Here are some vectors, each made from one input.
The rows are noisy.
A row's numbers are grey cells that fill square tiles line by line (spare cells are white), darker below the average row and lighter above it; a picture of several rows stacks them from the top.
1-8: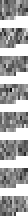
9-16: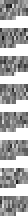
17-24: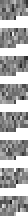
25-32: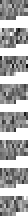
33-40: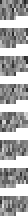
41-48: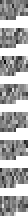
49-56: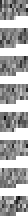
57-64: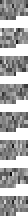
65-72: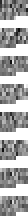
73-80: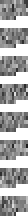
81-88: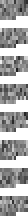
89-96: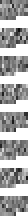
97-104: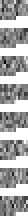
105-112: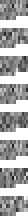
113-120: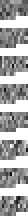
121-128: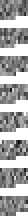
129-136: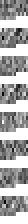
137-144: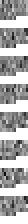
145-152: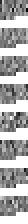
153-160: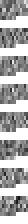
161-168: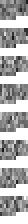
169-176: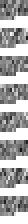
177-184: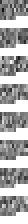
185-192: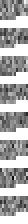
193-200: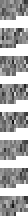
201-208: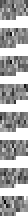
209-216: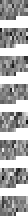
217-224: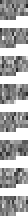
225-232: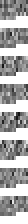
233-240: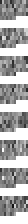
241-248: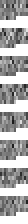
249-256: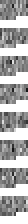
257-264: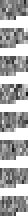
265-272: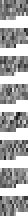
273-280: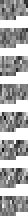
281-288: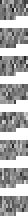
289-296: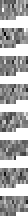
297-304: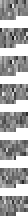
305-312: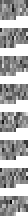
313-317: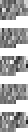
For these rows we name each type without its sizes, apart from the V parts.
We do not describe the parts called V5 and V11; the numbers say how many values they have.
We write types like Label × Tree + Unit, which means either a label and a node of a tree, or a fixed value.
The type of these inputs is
((Bool × Bool × Bool + Unit) × V5 + Line) × V11.
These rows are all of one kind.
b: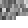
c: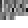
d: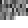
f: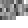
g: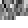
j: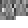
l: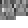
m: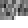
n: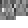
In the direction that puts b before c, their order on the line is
g, m, j, n, l, d, f, b, c.
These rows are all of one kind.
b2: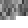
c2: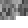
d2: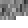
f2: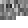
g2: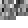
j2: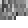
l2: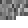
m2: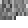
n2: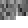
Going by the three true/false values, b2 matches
j2 and l2.
